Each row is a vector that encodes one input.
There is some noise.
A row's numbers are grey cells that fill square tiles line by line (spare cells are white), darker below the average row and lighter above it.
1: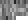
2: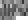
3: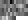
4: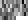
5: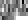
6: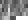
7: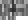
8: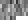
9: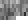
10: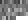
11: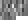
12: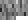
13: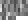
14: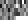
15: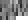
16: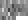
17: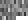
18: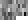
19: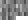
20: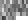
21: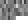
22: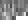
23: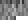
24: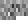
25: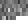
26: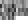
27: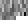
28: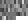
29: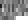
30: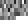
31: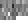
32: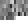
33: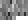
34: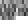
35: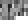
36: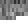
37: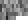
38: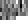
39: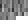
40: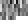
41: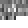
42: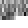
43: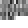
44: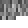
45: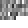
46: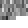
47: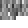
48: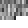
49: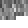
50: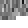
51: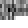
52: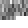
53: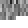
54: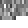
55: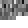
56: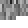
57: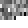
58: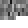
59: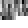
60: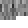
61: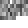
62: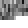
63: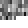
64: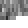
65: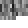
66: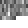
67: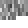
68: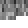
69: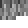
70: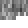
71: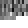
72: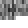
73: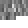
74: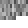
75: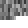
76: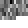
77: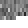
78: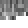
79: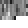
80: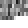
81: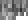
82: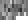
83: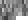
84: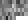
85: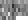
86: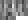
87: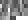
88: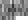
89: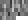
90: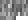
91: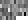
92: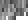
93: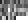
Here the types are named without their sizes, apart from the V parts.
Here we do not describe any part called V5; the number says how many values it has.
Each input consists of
a point on a line, together with either a point on a line, or a value of V5.
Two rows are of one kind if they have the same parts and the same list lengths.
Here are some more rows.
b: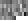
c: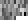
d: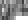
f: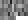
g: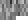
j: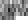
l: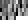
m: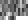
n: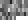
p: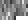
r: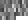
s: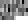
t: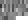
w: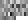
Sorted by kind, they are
b, c, f, g, m, n, p, r
d, j, l, s, t, w

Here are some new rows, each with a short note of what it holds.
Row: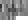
a point on each of two lines
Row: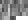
a point on a line and a value of V5
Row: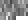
a point on a line and a value of V5
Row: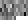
a point on each of two lines
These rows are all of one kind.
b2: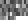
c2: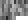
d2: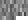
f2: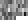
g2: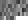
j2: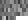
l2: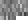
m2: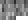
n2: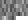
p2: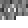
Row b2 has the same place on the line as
d2, f2, l2 and n2.
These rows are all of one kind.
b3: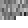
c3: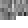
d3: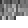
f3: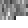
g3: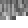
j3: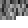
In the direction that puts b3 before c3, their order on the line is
g3, f3, b3, c3, j3, d3.
